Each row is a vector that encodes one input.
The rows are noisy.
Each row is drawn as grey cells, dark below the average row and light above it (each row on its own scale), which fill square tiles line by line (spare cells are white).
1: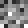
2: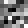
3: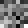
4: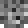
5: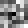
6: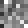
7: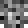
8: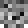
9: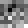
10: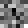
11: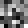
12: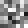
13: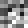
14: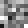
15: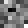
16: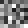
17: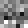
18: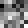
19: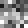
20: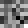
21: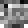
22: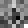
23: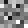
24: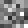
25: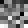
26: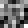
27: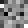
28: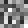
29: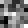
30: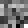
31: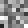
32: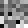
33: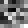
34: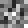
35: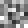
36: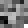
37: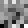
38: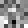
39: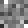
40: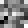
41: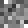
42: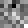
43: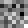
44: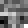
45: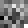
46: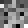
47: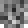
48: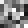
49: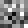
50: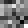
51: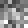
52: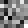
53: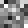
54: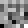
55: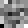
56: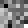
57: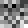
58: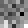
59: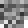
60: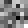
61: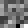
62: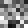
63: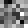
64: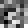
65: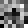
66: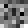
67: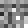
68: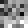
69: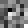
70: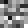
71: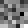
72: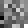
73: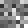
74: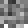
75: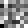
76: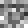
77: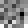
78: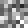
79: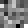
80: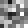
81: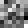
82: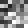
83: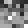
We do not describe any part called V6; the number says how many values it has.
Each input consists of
a value of V6, together with either a point on a 5-point line, or three true/false values.
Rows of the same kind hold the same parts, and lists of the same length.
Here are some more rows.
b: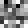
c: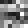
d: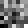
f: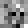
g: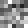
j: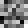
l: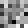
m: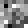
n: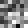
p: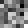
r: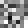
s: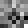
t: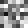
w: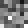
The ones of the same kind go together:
b, d, g, j, l, n, r, s
c, f, m, p, t, w

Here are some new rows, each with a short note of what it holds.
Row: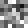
three true/false values and a value of V6
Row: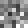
three true/false values and a value of V6
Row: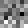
a point on a 5-point line and a value of V6
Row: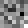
a point on a 5-point line and a value of V6
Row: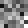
three true/false values and a value of V6
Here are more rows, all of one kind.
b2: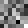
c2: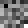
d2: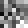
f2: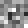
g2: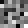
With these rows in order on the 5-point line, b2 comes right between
c2 and f2.
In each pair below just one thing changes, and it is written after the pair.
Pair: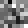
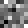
the value of V6
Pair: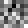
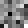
the place on the 5-point line
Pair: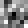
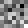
the value of V6
